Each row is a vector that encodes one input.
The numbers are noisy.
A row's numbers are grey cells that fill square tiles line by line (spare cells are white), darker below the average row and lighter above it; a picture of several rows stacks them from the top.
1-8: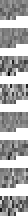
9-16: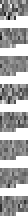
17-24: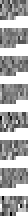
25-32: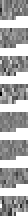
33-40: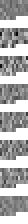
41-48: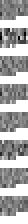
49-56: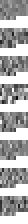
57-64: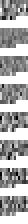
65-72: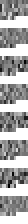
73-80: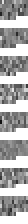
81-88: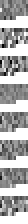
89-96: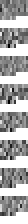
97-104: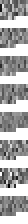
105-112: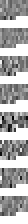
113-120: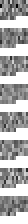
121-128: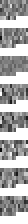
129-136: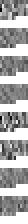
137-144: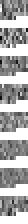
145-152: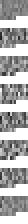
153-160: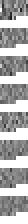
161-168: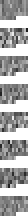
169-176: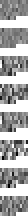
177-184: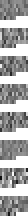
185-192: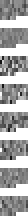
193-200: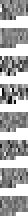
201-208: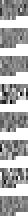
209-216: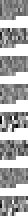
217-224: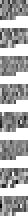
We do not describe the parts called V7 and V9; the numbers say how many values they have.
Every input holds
either a true/false value, a value of V7 and a value of V9, or a list of up to two points on an 8-point circle.
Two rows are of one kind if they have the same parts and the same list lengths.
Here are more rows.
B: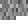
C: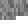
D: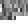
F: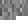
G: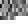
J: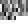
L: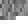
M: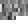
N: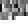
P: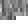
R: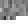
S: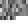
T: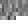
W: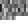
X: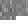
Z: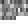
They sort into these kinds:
B, D, G, J, L, M, X
C, F, R, S
N
P, T, W, Z

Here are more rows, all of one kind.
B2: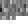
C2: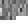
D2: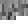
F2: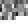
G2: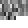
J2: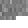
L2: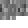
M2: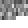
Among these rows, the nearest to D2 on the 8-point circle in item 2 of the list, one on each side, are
C2 and M2.
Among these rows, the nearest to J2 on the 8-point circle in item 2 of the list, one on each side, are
B2 and M2.
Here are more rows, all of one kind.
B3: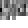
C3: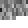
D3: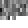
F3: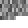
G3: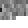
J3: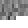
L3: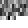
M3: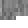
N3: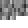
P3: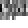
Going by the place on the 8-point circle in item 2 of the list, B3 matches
C3, F3 and N3.
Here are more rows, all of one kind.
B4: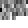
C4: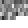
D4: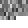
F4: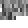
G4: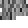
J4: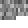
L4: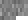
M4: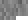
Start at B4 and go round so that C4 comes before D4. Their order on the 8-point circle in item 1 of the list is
B4, J4, C4, G4, L4, M4, D4, F4.
